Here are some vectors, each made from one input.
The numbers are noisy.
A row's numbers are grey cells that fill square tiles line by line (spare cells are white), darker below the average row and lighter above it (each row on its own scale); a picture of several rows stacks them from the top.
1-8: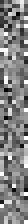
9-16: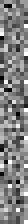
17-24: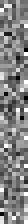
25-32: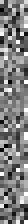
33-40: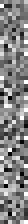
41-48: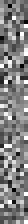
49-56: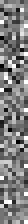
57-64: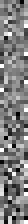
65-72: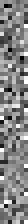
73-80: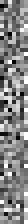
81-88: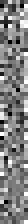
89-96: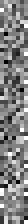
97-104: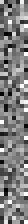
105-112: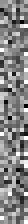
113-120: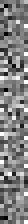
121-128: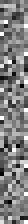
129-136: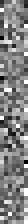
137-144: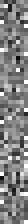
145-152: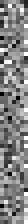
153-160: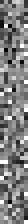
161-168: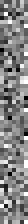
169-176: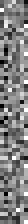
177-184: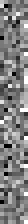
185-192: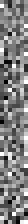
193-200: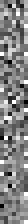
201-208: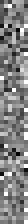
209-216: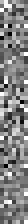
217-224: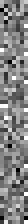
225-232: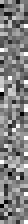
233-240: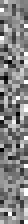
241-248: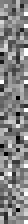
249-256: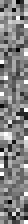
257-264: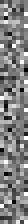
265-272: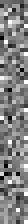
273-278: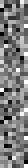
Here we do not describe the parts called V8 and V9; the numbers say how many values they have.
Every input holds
either a point on a 7-point line, or a true/false value, a value of V8 and a value of V9.
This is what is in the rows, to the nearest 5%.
About 25% of them hold a point on a 7-point line. The rest hold a true/false value, a value of V8 and a value of V9.
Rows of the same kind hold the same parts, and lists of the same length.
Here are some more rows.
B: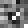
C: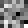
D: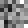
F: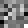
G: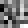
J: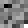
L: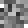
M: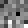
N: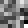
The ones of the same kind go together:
B, D, G, J, L, M
C, F, N

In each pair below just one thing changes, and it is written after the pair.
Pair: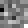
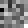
the true/false value
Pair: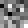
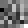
the true/false value
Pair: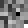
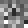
the value of V9
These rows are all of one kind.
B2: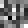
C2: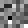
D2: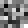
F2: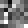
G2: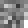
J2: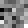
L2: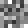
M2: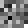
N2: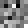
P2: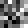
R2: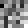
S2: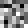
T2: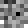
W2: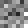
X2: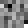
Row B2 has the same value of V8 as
C2, F2, N2 and W2.
